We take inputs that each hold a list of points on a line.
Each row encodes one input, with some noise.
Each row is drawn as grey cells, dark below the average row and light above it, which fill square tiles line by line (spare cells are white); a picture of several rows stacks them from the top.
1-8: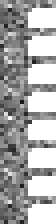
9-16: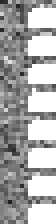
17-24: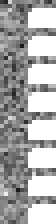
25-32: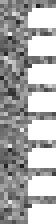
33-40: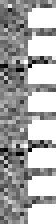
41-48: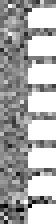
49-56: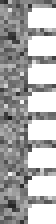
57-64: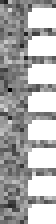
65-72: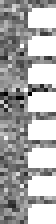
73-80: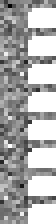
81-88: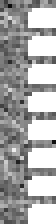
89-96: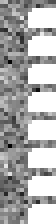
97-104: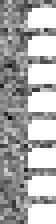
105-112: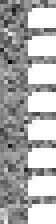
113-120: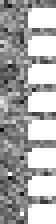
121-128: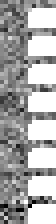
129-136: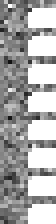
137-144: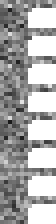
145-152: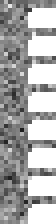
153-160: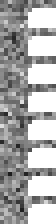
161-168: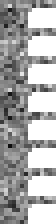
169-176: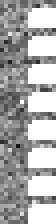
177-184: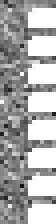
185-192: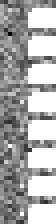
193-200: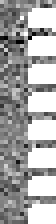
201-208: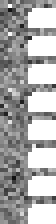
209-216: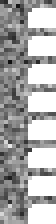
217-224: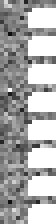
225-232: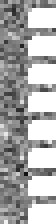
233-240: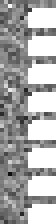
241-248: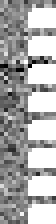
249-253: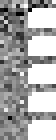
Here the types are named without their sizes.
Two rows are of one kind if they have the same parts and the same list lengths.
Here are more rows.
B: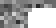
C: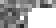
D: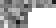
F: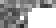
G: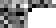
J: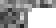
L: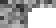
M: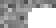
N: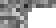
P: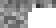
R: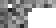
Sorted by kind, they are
B, D, L, N
C, F, J, R
G
M, P

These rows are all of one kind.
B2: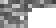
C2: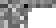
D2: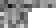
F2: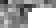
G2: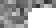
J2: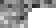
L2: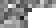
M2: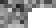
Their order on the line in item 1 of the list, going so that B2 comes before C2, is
L2, B2, C2, D2, J2, G2, F2, M2.
